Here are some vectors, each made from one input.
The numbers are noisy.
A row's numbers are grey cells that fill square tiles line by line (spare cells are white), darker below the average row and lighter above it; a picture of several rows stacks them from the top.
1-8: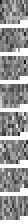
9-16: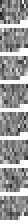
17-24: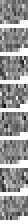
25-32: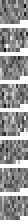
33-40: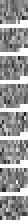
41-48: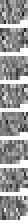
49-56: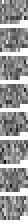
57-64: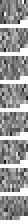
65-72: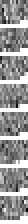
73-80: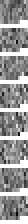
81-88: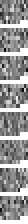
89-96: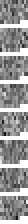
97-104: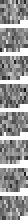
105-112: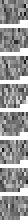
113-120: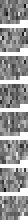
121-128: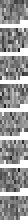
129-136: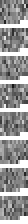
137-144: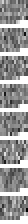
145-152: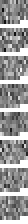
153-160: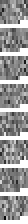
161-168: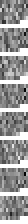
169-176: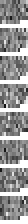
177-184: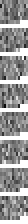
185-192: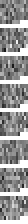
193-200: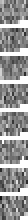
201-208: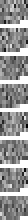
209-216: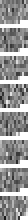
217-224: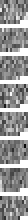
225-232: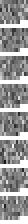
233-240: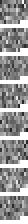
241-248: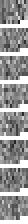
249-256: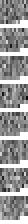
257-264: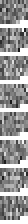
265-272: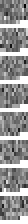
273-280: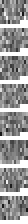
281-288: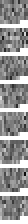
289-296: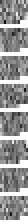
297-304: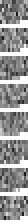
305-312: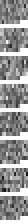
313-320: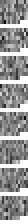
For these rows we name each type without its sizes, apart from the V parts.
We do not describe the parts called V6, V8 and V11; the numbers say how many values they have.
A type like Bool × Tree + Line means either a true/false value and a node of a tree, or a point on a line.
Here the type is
(Bool × V11 + Label) × V8 + Tree × V6.
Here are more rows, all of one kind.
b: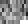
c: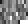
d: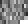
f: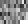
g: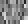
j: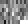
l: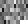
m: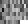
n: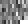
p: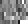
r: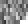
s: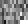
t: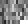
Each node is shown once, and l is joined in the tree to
m.
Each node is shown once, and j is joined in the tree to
b.
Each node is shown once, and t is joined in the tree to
c, d and s.
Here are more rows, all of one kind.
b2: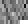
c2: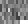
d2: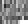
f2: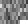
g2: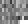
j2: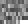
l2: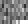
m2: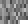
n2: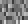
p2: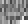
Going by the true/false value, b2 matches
d2 and n2.
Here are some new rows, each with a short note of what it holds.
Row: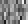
a node of a tree and a value of V6
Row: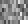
a node of a tree and a value of V6
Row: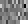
a label and a value of V8
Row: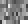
a true/false value, a value of V8 and a value of V11
